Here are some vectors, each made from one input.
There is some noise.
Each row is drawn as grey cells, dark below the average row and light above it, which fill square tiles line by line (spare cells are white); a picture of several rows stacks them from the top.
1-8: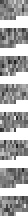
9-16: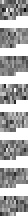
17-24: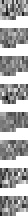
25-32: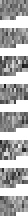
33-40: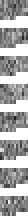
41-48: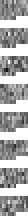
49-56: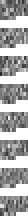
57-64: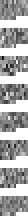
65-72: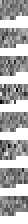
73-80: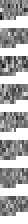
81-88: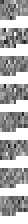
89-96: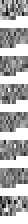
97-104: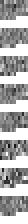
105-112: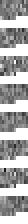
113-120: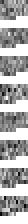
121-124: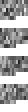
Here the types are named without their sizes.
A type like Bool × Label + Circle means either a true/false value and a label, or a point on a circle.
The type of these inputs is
Bool × Bool × Bool × Bool + Line.
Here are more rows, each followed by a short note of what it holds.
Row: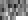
four true/false values
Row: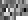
four true/false values
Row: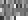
a point on a line
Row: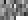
a point on a line
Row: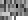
a point on a line
